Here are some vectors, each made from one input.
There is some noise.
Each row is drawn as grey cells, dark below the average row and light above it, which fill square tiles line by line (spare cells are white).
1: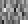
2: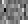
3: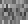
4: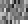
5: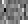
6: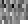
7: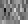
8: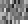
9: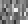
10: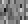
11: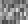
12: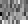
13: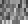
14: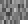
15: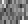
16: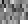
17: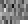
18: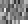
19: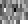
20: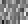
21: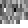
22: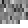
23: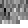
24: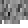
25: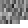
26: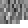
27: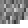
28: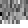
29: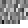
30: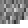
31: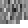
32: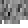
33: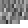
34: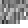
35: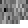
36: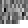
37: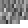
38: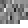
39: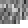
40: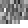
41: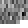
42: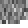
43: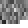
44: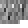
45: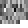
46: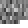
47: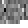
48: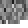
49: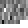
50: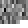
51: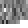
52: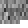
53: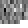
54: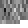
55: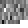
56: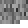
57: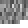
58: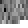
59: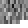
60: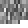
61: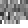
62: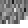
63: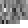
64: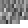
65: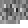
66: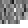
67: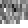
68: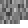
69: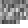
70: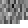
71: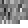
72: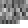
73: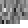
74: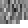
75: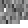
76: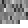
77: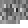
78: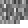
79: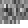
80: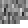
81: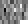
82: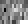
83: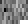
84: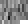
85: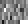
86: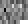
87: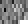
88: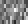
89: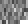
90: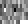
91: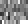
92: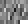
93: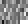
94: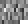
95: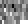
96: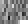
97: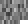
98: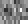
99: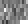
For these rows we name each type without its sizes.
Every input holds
a node of a tree, together with either a label, or a point on a line.
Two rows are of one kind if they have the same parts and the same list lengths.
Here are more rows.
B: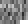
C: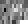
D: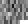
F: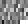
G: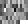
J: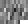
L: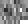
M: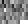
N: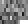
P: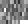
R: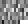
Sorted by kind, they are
B, C, L, N
D, F, G, J, M, P, R

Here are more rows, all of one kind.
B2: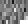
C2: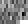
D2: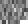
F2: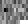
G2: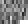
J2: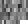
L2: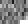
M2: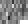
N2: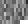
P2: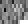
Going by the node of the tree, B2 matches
D2, L2, M2 and P2.
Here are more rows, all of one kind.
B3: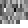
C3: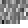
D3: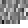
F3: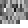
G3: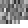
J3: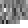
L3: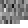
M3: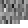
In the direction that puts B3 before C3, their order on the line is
F3, B3, D3, C3, J3, G3, M3, L3.
